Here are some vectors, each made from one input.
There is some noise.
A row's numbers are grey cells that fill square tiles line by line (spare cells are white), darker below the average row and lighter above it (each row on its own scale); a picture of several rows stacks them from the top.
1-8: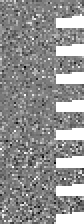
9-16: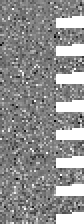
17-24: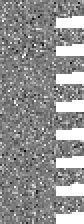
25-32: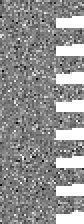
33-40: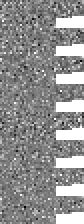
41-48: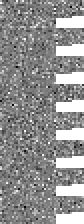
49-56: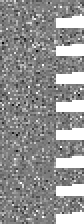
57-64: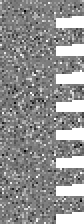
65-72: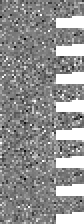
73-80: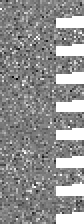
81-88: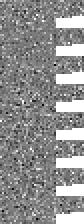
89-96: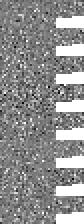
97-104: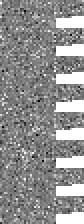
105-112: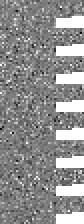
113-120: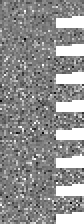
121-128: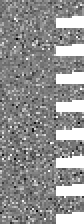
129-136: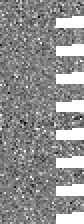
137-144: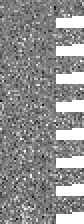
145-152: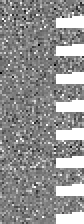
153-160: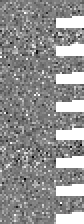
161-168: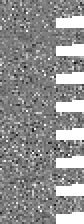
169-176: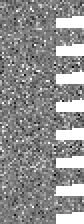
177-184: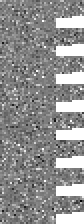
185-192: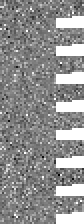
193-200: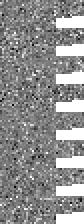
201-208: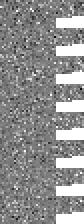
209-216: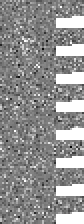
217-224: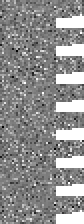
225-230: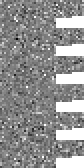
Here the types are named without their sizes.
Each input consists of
a label and a true/false value, together with either a fixed value, or two labels.
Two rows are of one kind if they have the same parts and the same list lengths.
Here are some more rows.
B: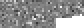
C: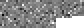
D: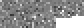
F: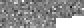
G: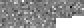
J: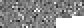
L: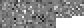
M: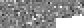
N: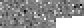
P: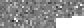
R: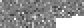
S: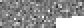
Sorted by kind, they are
B, D, F, G, M, P, R, S
C, J, L, N

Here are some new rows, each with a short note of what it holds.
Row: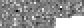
a label and a true/false value
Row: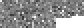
a label and a true/false value
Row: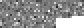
a label and a true/false value
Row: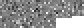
a label and a true/false value
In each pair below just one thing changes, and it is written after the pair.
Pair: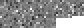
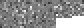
the true/false value
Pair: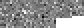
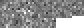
one of the three labels
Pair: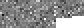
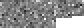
the true/false value
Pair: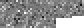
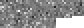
one of the three labels
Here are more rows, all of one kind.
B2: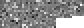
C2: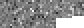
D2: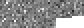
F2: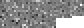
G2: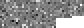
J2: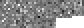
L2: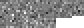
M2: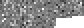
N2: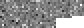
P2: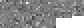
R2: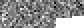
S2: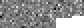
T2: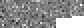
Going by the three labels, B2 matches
F2, G2, N2 and T2.
